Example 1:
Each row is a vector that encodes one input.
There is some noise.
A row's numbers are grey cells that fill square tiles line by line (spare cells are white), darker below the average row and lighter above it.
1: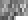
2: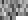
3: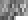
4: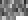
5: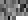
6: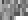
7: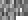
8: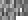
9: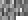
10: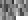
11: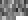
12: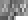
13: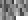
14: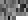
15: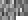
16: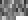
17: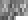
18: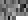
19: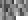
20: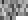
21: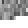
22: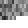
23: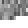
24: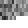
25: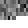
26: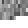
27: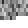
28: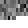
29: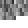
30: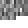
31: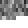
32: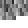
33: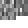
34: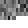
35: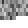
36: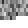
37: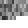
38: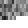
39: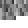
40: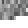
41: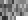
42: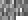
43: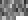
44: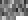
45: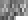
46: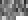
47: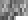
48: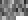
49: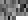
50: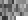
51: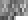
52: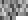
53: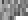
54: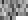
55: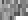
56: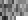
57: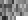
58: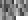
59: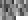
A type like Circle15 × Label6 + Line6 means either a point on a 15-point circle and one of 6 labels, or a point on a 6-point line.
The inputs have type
Circle8.
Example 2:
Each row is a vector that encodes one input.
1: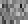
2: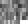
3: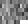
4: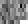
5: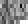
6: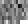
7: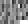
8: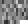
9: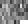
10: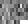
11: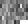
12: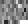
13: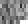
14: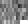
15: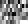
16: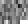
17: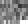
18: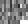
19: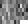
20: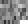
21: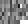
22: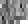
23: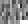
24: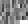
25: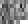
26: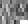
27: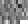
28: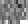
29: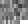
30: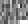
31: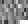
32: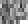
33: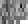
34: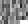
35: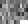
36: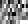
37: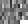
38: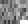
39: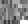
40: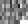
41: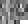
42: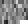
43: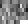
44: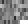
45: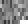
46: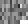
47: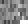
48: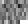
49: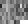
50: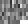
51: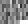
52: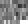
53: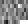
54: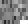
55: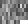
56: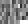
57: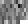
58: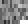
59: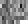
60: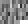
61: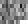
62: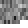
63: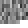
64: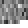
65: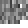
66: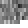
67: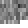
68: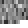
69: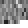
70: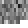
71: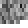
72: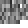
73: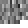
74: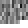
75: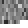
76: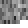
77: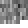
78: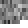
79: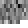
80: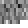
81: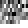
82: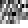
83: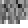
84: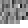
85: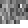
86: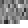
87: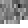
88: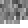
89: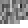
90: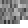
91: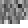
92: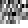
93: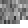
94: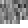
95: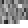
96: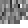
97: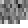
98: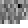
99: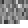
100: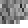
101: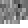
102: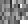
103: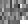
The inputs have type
Bool × Bool × Bool + Unit.
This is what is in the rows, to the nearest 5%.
About 5% of them hold a fixed value. The rest hold three true/false values.
